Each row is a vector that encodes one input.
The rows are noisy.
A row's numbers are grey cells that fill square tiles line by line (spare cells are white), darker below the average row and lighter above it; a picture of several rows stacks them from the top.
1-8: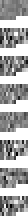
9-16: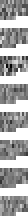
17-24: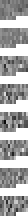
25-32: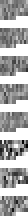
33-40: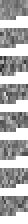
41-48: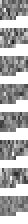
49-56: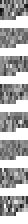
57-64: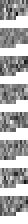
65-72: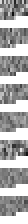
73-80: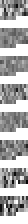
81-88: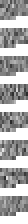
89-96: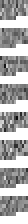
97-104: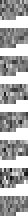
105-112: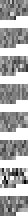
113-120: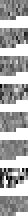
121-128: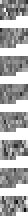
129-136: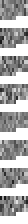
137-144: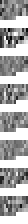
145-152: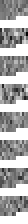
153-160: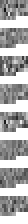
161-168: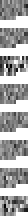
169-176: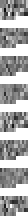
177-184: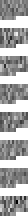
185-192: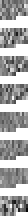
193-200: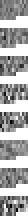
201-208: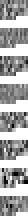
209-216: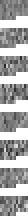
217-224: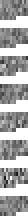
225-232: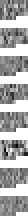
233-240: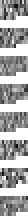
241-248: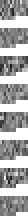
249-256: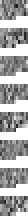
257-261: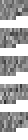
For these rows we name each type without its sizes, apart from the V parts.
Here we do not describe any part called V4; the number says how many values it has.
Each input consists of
a label, together with either a node of a tree, or a true/false value and a value of V4.
